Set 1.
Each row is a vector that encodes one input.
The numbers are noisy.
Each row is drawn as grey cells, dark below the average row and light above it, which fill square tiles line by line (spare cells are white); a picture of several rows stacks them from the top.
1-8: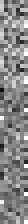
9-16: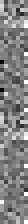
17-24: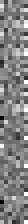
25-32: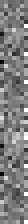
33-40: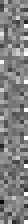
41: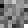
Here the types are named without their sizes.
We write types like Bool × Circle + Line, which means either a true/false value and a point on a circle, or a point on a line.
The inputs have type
Line.
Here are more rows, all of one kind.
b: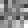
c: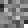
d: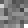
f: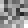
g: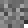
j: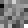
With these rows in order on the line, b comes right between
d and f.
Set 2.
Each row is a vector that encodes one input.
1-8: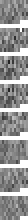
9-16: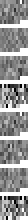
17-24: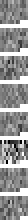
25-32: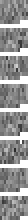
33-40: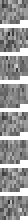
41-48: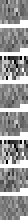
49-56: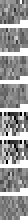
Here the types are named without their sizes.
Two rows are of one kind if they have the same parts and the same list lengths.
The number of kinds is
2.
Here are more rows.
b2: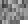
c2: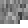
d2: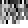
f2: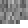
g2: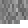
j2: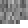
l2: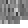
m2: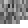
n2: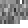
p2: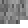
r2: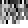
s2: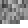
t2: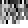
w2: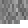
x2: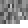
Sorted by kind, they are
b2, c2, f2, g2, j2, l2, m2, n2, p2, s2, w2, x2
d2, r2, t2

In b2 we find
a node of a tree.
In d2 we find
a fixed value.
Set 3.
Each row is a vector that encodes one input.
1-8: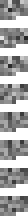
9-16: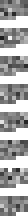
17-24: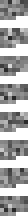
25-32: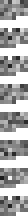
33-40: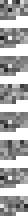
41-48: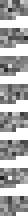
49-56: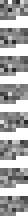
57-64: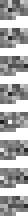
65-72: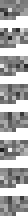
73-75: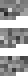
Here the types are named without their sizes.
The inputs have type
Line.
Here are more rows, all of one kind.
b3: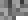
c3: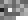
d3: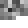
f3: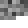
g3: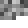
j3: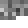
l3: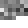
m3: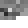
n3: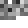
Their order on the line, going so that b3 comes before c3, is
n3, d3, l3, j3, b3, g3, f3, m3, c3.
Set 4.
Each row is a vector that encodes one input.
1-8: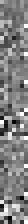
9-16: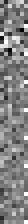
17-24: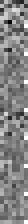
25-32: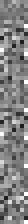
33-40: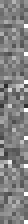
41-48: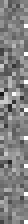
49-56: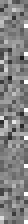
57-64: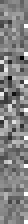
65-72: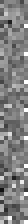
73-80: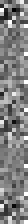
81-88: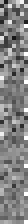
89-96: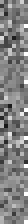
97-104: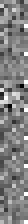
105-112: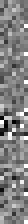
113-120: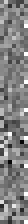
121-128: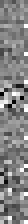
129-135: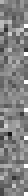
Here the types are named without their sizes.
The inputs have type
Bool × Bool × Bool.
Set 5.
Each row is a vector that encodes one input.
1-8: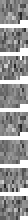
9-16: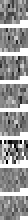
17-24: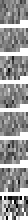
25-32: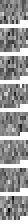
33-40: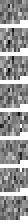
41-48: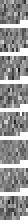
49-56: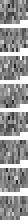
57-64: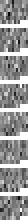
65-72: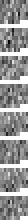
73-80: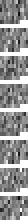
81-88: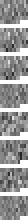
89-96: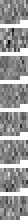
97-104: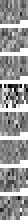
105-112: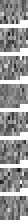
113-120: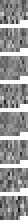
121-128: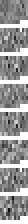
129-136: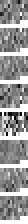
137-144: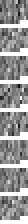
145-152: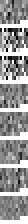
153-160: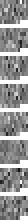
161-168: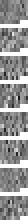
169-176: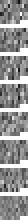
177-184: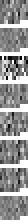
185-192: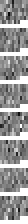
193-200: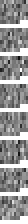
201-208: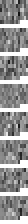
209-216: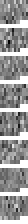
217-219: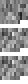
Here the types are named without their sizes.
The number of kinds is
2.
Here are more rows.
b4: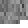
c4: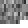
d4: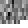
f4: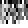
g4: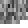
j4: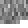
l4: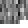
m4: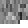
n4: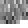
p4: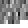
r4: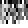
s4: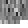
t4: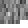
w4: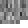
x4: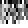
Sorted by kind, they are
b4, c4, d4, g4, j4, l4, m4, n4, p4, s4, t4, w4
f4, r4, x4

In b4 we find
a node of a tree.
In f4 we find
a fixed value.
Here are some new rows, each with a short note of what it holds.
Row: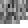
a node of a tree
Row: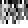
a fixed value
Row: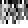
a fixed value
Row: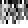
a fixed value
